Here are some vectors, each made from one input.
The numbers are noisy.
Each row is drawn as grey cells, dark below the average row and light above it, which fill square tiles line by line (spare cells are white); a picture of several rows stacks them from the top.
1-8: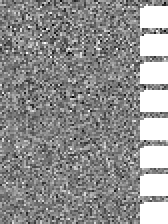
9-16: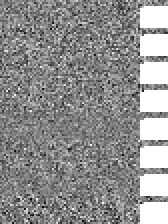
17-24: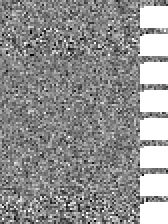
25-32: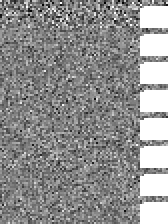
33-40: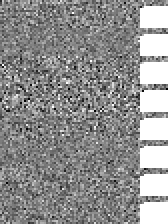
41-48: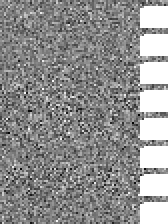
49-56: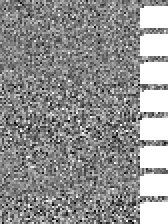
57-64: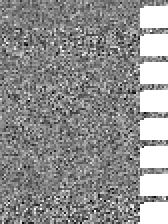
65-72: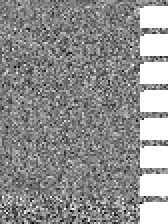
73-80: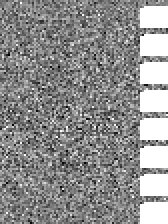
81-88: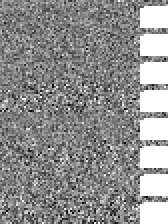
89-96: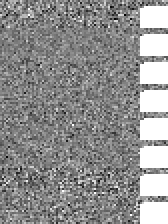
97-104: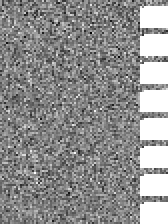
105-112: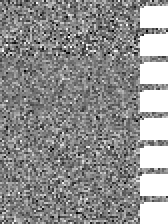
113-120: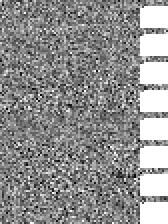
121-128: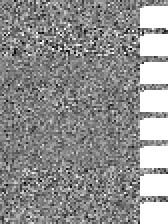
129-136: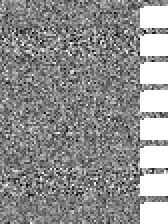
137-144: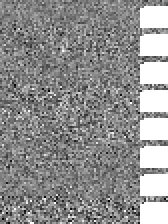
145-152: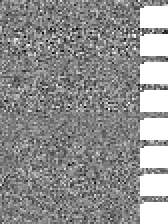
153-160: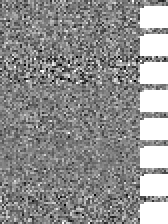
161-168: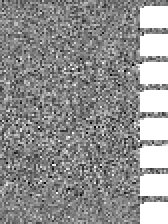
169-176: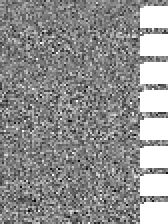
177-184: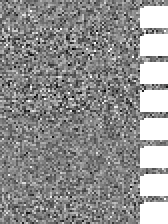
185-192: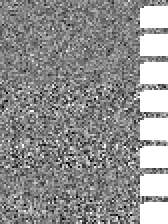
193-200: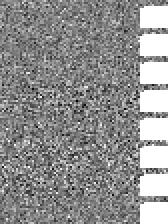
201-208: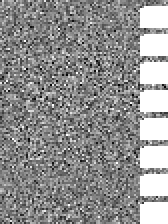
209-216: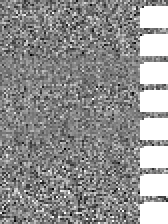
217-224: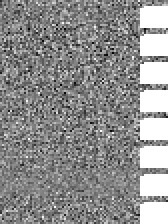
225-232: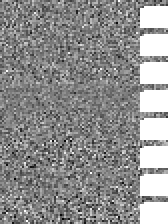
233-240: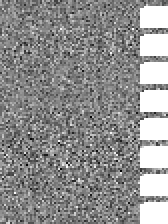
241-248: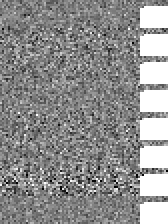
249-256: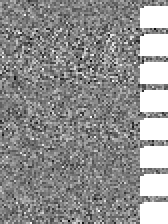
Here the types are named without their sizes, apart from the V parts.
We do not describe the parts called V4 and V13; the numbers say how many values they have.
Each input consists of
a label and a value of V13, together with either four true/false values, or a value of V4.
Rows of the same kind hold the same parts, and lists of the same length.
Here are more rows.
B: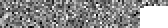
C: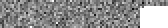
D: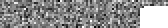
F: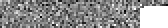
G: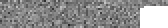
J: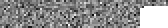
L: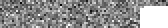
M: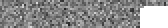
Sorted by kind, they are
B, C, D, F, G, M
J, L

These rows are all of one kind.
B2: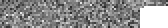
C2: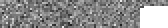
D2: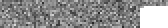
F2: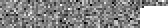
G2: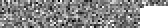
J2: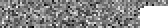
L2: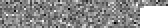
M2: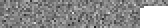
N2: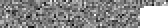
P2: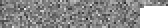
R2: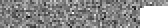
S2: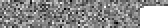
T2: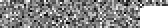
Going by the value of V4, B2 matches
C2, D2, R2 and T2.
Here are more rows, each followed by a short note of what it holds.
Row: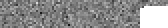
a label, four true/false values and a value of V13
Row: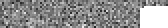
a label, a value of V4 and a value of V13
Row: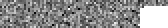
a label, four true/false values and a value of V13
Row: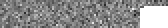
a label, four true/false values and a value of V13
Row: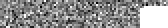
a label, a value of V4 and a value of V13
